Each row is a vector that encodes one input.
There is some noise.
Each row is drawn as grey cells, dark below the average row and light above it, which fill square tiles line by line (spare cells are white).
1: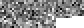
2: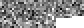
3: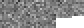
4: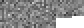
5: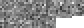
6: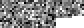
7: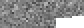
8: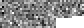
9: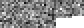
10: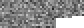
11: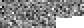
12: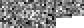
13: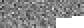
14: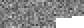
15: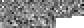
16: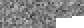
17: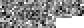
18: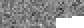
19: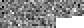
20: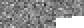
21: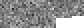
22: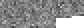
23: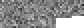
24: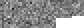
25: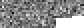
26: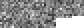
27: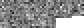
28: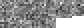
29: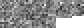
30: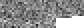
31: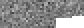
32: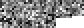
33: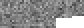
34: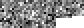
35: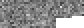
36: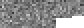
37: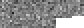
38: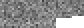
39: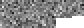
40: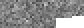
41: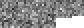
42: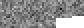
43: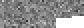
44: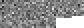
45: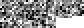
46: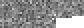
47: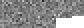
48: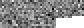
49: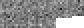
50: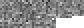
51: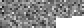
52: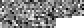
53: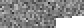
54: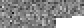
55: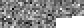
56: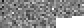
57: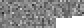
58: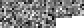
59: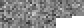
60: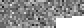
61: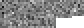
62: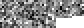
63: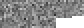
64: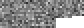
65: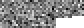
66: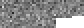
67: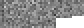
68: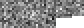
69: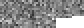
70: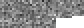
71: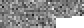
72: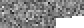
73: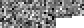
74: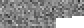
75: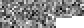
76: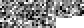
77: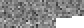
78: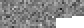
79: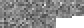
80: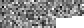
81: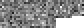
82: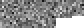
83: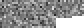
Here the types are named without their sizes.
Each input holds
either a point on a circle, or three true/false values.
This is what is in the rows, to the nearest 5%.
About 40% of them hold a point on a circle. The rest hold three true/false values.
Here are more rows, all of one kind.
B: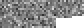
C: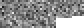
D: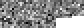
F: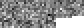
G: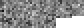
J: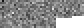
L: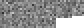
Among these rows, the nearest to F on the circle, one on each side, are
C and D.
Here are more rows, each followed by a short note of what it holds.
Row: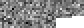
a point on a circle
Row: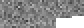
three true/false values
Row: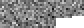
three true/false values
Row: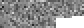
a point on a circle
